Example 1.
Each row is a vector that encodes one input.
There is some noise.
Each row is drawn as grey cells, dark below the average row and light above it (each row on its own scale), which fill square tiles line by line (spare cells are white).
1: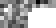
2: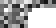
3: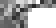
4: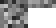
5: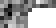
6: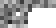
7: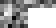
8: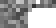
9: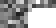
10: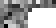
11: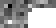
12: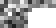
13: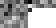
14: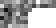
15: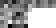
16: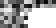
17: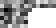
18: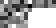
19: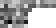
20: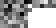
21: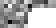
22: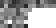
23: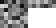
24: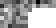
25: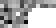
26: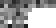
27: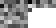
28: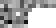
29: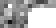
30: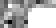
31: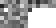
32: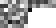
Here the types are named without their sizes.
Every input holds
three true/false values.
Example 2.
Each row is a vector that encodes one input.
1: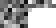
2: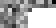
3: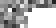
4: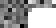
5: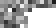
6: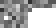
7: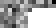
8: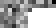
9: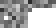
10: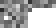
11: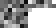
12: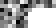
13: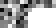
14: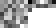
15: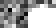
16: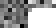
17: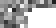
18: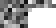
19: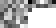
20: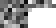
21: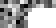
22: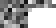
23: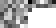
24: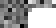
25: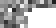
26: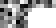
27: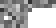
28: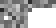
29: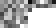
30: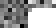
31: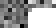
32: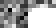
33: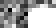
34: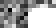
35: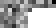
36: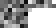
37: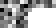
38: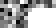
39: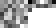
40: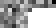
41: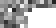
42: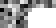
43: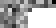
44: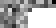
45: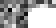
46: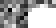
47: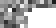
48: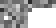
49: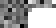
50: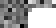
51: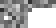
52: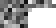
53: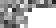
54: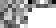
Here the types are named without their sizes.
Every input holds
a point on a line.
